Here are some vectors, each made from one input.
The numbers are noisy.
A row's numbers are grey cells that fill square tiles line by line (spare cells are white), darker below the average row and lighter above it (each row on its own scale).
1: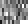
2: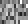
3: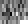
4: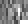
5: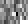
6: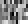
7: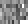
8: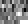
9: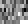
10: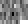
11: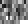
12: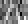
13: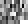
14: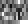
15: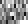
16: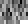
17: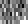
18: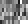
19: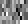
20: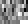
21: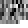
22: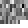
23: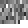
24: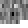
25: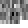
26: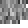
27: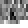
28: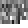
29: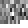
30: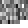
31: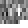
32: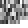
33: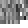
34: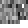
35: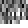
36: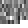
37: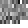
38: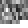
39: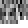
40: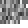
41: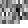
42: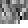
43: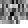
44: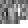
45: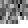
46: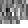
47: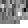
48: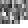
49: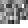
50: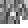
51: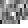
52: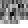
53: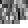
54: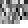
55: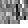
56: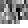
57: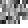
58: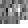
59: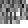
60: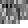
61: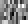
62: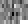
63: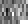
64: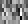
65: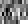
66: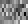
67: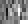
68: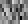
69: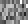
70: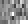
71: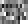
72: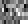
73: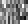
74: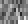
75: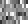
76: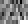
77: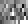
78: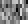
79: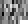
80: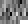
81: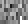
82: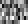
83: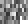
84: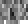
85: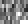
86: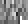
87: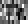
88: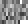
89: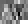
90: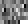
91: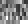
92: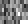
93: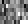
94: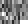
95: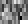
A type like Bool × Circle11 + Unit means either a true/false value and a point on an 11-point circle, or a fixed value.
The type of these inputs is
(Circle9 + Line8) × Line5.
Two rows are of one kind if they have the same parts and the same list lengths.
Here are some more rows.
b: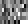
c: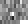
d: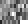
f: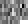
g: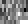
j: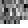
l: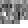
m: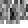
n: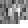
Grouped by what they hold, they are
b, g, j, m, n
c, d, f, l

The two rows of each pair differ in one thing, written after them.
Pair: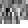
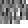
the place on the 5-point line
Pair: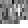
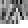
the place on the 9-point circle
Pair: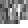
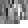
the place on the 5-point line
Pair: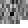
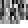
the place on the 5-point line
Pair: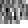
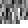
the place on the 5-point line
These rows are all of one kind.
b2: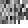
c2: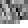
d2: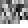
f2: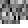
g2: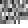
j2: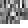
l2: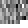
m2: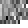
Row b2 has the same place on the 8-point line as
g2 and m2.
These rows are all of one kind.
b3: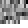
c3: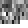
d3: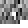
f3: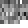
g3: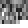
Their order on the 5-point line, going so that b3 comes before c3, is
d3, b3, c3, f3, g3.
